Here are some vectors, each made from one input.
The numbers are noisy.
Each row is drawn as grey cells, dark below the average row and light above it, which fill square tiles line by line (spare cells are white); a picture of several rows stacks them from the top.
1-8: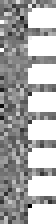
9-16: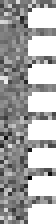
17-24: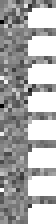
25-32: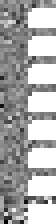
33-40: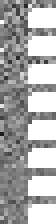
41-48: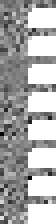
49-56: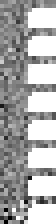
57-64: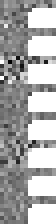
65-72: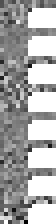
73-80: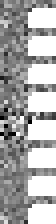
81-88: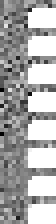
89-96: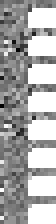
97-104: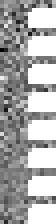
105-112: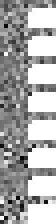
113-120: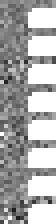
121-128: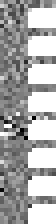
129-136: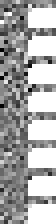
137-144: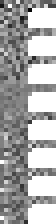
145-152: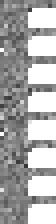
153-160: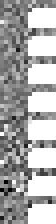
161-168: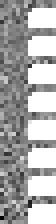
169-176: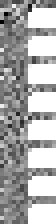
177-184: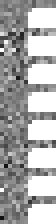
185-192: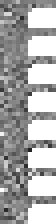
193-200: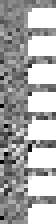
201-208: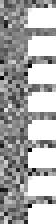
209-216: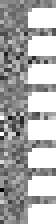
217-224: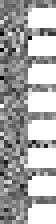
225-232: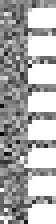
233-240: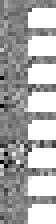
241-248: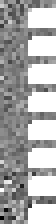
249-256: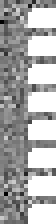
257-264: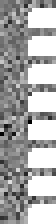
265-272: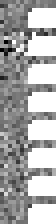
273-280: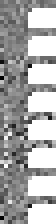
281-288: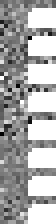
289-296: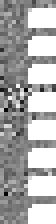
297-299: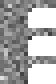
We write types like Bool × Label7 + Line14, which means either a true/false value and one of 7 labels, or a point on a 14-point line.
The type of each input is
(Line5 + Line10 × Tree7) × Tree7 × Tree7.
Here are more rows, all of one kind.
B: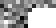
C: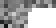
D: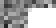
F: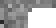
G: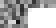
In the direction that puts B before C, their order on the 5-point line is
B, G, D, C, F.
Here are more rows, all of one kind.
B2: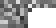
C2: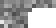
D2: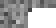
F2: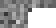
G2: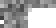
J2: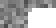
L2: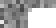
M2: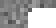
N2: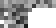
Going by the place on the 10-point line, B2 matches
D2 and L2.
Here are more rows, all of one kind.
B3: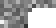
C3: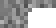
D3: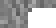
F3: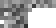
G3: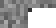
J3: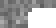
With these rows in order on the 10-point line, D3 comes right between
B3 and C3.
